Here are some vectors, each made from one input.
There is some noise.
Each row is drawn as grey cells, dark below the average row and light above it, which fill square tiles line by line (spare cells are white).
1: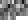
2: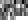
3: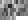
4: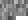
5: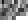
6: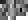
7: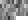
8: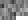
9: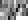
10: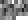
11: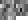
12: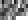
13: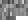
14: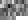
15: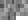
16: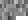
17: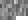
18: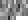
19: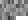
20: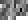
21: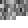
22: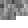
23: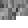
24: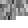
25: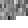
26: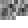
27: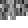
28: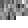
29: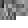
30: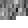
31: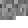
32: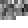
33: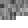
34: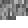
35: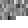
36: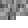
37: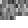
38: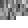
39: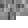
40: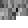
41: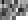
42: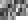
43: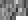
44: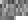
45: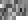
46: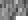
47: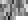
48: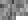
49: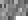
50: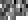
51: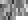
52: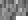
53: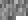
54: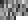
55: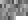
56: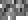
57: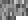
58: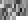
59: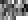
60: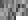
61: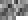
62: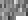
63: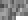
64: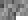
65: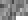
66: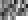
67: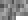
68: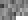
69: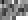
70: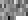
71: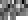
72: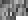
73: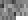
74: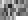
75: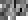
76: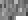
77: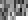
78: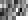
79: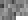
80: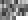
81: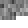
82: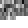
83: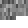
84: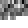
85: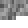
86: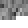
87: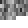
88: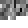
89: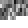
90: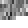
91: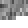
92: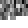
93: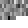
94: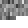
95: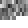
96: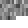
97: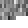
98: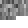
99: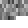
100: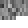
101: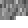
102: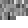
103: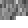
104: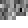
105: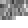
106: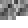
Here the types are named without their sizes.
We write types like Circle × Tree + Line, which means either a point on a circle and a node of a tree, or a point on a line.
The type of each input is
Bool × (Tree + Unit) + Line.
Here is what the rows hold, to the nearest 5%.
About 35% of them hold a point on a line. The rest hold a true/false value, together with either a fixed value, or a node of a tree.
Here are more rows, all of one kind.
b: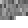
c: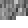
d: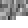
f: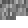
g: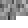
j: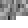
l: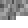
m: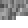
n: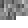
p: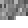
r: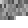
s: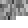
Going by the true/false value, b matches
c, f, p and r.
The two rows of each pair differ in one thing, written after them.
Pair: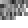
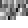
the node of the tree
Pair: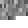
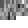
the true/false value
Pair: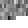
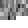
the true/false value
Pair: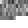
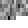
the true/false value
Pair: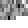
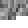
the node of the tree
